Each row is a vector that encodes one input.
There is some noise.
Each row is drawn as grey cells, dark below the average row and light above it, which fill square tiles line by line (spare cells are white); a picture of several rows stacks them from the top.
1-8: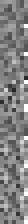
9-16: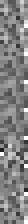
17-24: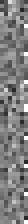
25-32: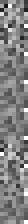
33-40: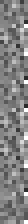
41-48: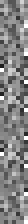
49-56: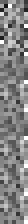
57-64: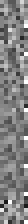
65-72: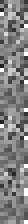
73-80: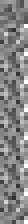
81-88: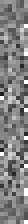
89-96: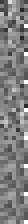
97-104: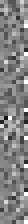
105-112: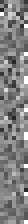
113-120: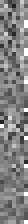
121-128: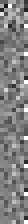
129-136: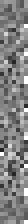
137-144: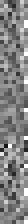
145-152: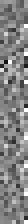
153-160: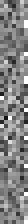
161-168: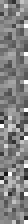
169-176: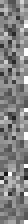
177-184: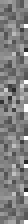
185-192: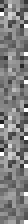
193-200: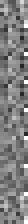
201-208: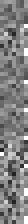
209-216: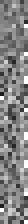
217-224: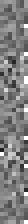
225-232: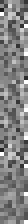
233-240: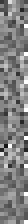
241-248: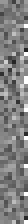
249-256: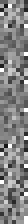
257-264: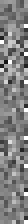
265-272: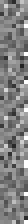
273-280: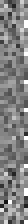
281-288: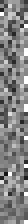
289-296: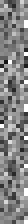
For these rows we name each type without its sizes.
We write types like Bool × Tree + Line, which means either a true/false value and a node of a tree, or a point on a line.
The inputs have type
Line.
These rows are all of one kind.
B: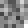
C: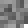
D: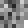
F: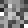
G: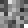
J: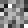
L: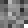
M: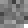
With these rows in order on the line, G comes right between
F and L.
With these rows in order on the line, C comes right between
L and M.
